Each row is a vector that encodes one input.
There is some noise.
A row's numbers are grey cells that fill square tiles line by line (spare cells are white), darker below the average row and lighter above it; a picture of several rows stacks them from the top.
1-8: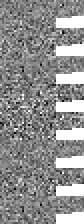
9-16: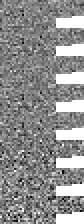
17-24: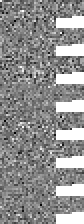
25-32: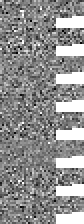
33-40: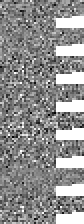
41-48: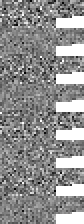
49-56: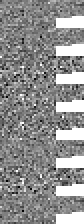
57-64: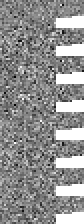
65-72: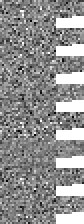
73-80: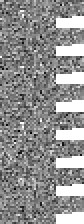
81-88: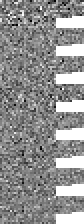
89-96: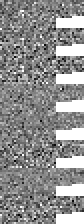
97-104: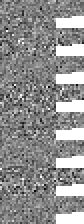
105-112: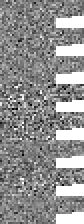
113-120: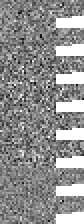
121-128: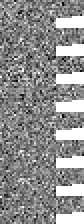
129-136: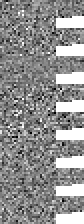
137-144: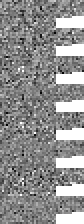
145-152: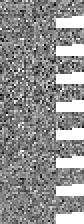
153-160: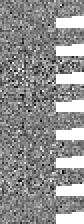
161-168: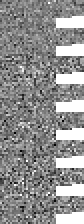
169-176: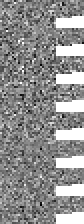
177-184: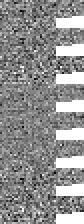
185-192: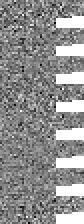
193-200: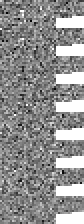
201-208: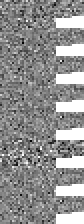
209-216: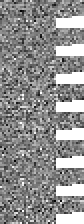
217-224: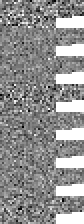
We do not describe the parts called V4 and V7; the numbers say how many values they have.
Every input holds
a point on an 8-point line, together with either a point on a 6-point line, a node of a 9-node tree and a value of V4, or a value of V7.
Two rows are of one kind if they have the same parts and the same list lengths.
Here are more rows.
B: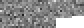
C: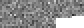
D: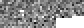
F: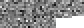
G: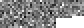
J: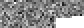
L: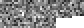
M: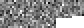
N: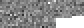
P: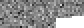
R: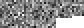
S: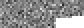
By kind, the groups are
B, C, F, J, N, P, S
D, G, L, M, R

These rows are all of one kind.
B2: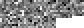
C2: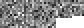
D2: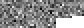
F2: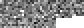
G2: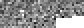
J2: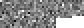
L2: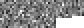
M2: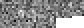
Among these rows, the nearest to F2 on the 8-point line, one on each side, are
B2 and G2.
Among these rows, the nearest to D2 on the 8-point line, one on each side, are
C2 and L2.
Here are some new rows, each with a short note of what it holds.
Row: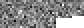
a point on an 8-point line and a value of V7
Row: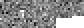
a point on an 8-point line and a value of V7
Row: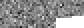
a point on a 6-point line, a point on an 8-point line, a node of a 9-node tree and a value of V4
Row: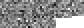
a point on a 6-point line, a point on an 8-point line, a node of a 9-node tree and a value of V4
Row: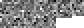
a point on an 8-point line and a value of V7
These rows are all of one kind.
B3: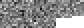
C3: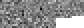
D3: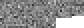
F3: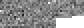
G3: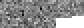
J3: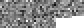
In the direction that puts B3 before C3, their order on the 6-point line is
B3, D3, G3, F3, C3, J3.
